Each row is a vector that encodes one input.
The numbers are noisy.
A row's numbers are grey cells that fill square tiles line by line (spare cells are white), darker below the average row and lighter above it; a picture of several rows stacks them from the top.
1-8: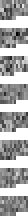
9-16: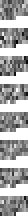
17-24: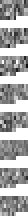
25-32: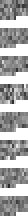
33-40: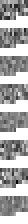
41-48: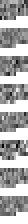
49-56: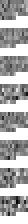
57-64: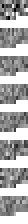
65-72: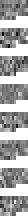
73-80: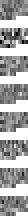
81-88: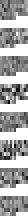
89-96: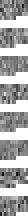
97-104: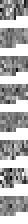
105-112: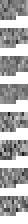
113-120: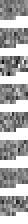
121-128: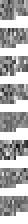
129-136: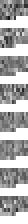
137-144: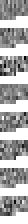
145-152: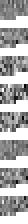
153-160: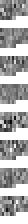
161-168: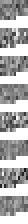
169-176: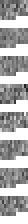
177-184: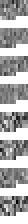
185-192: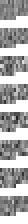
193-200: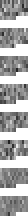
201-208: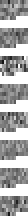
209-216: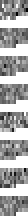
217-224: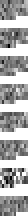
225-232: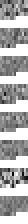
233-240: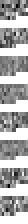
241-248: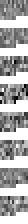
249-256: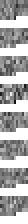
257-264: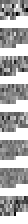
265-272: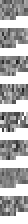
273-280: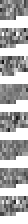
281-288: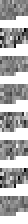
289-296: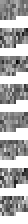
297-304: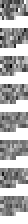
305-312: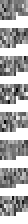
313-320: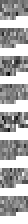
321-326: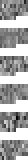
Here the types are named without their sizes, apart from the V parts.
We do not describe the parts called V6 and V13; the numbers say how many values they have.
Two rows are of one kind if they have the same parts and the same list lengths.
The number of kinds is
2.
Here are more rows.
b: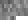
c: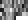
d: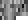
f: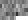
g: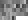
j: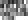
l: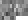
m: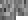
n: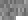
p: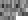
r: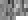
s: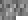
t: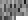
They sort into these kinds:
b, c, d, g, j, m, p, r, s
f, l, n, t

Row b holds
a point on each of two lines, a true/false value and a value of V6.
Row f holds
a point on a line, a true/false value, a value of V6 and a value of V13.
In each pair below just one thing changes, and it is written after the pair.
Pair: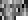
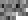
the value of V6
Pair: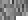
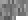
the value of V6
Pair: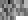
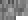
the place on one of the two lines
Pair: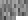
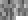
the true/false value
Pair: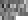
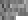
the value of V6
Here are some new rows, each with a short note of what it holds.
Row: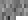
a point on a line, a true/false value, a value of V6 and a value of V13
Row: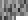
a point on a line, a true/false value, a value of V6 and a value of V13
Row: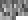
a point on a line, a true/false value, a value of V6 and a value of V13
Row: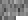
a point on each of two lines, a true/false value and a value of V6
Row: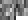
a point on each of two lines, a true/false value and a value of V6
